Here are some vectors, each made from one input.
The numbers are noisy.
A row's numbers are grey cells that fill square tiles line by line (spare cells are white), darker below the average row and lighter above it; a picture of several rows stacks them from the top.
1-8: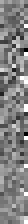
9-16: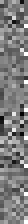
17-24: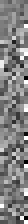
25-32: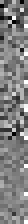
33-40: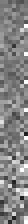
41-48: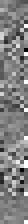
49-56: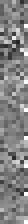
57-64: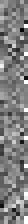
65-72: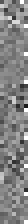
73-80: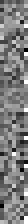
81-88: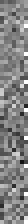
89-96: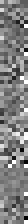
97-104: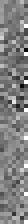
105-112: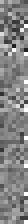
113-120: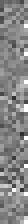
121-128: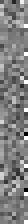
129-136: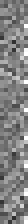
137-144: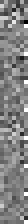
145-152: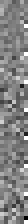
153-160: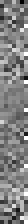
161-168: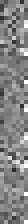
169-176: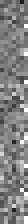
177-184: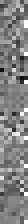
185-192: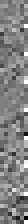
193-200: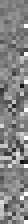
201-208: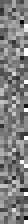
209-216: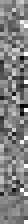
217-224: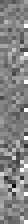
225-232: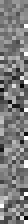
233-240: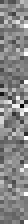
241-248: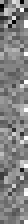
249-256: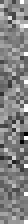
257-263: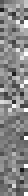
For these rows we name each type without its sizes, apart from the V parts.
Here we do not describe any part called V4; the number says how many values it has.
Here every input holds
a true/false value and a value of V4, together with a list of points on a circle.
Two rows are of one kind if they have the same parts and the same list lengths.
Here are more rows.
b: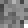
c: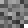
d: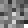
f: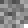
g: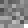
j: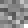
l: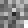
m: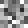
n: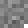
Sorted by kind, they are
b, c, g, j, l
d, m
f, n

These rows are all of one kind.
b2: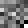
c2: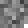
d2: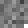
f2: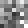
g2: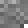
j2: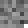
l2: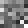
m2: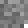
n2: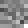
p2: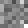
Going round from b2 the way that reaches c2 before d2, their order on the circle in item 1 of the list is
b2, f2, l2, g2, c2, j2, d2, n2, m2, p2.
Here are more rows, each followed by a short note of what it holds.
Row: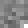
a true/false value and a value of V4, together with a list of one item
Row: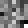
a true/false value and a value of V4, together with the empty list
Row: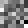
a true/false value and a value of V4, together with a list of one item
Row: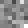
a true/false value and a value of V4, together with a list of two items
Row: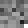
a true/false value and a value of V4, together with a list of one item
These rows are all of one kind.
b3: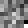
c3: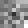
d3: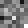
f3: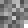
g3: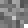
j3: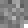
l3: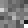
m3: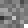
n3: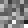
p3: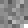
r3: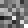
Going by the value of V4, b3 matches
g3, j3, n3 and p3.
